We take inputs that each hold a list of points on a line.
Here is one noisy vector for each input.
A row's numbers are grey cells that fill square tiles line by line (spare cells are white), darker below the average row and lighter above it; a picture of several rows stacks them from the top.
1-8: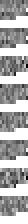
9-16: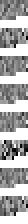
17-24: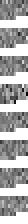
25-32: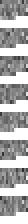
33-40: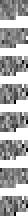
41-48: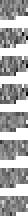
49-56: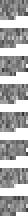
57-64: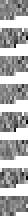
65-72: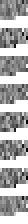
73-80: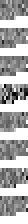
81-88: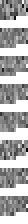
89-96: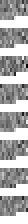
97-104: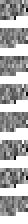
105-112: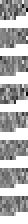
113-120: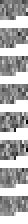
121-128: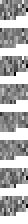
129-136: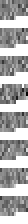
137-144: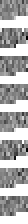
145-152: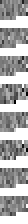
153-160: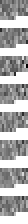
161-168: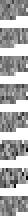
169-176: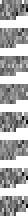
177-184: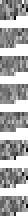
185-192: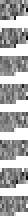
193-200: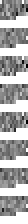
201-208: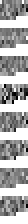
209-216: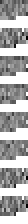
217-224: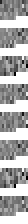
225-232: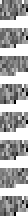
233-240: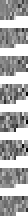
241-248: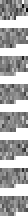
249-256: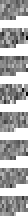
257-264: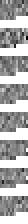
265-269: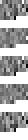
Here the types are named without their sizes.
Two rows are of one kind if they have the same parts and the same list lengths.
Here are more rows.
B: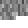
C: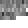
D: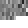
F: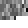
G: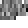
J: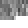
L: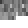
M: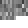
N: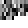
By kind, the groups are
B, C, D, J, L, M
F, G
N

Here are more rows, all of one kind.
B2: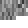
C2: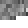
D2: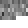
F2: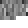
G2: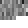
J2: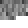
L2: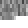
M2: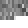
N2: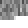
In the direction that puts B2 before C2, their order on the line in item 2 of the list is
M2, D2, G2, B2, L2, N2, C2, J2, F2.
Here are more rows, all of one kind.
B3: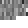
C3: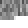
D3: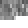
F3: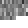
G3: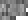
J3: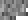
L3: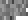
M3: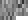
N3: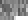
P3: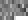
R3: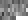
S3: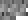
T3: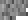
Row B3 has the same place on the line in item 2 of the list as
J3, L3, S3 and T3.
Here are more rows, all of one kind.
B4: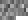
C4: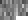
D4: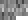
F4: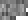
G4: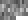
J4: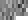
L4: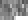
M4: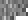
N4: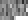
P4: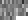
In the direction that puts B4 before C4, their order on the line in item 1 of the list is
D4, G4, F4, B4, M4, J4, P4, C4, L4, N4.
